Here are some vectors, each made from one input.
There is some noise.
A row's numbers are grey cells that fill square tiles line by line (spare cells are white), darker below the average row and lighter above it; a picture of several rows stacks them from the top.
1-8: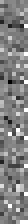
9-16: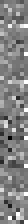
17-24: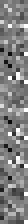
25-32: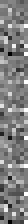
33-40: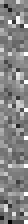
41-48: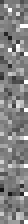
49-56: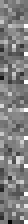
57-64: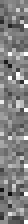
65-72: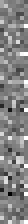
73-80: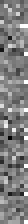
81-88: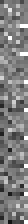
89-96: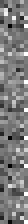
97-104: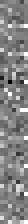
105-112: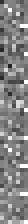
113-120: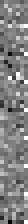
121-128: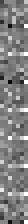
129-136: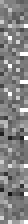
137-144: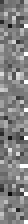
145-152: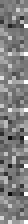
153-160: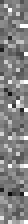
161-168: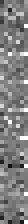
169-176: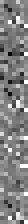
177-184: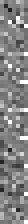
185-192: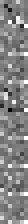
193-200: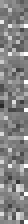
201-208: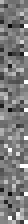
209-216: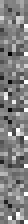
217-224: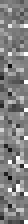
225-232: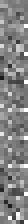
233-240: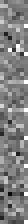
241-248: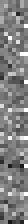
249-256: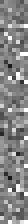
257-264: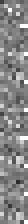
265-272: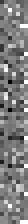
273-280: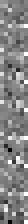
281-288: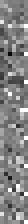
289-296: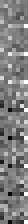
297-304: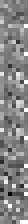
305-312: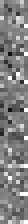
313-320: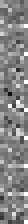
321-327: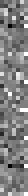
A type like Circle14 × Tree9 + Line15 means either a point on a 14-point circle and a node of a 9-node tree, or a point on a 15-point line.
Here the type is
Line8 + Line10.
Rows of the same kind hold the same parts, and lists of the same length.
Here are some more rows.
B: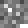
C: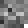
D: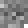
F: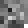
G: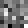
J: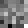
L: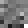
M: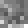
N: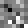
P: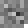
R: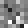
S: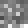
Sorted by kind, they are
B, D, M, N, P, R, S
C, F, G, J, L

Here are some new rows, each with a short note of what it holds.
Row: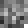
a point on an 8-point line
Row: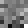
a point on an 8-point line
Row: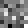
a point on an 8-point line
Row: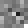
a point on a 10-point line
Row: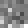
a point on a 10-point line
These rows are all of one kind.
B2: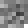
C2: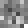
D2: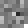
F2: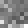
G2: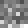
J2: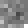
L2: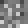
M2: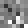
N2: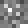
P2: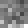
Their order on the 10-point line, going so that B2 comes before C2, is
N2, L2, G2, P2, F2, J2, B2, D2, C2, M2.
